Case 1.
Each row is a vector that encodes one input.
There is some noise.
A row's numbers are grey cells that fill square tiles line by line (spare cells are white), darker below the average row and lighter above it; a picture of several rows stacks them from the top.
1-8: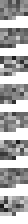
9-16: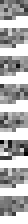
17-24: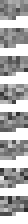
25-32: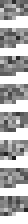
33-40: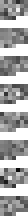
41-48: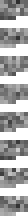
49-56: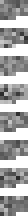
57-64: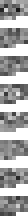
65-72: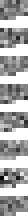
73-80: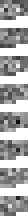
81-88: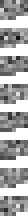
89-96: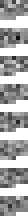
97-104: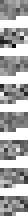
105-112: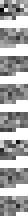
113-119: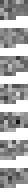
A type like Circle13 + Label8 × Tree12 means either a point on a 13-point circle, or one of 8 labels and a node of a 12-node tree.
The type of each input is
Bool × Bool × Bool × Bool.
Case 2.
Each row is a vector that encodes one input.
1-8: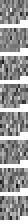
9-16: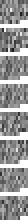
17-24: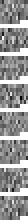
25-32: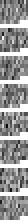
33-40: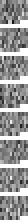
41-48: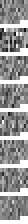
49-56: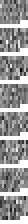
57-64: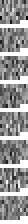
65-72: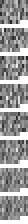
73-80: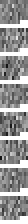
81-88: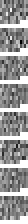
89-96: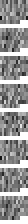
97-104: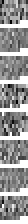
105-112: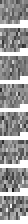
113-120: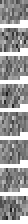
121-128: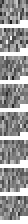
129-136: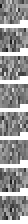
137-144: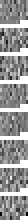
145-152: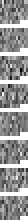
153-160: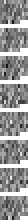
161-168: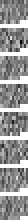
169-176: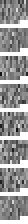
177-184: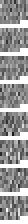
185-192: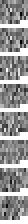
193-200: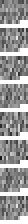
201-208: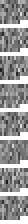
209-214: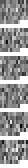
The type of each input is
Tree19.
